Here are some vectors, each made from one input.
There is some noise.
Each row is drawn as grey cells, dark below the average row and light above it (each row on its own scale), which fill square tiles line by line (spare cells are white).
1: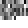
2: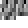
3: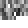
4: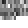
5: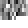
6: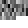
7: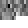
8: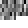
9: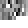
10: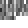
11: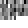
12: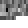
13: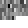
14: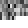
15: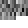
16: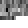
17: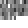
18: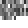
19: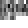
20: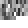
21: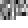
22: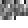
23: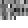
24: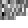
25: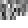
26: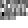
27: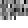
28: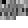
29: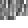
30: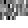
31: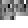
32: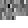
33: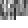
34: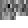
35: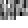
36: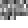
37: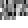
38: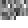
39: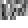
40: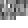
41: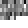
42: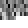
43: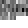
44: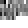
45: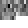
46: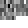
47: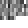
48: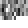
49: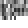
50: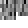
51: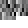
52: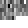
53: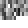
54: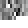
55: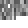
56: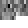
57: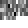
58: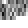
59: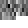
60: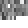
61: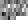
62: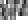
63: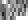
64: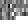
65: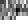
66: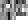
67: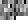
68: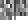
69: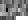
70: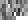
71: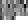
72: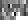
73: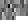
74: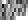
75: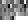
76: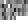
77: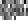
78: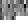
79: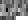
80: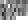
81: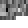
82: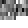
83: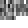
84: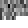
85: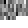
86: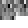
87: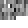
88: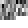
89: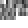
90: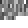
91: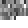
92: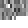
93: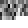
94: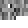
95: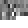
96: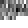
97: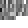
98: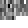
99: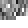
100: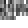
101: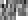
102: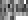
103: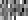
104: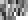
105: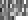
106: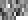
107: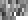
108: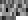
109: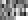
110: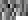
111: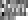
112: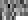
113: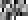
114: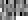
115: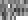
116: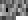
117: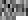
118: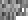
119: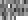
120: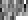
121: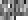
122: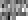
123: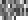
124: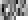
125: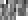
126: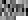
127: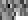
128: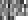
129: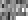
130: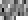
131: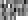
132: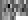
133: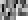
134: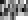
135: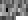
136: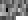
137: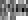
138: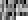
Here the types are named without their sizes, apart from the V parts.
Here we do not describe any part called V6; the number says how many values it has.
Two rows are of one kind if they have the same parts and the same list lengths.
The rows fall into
3 kinds.
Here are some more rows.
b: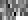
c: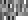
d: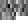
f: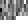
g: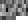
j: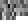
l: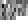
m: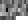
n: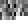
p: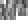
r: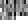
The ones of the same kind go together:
b, c, d, f, j, n
g, m
l, p, r

